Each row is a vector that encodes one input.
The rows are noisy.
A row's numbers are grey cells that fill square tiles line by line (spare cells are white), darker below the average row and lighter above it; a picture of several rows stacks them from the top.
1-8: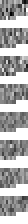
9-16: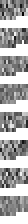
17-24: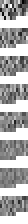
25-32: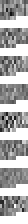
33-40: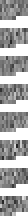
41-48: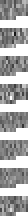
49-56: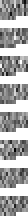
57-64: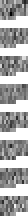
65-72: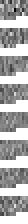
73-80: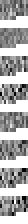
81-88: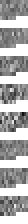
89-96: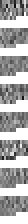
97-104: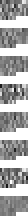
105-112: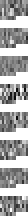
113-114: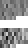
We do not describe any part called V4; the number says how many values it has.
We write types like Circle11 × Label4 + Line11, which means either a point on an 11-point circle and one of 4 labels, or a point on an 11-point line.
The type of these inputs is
List2(Bool × V4).
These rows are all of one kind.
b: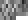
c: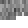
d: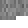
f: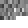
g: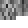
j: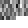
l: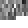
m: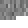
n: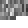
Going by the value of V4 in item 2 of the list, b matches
g, m and n.
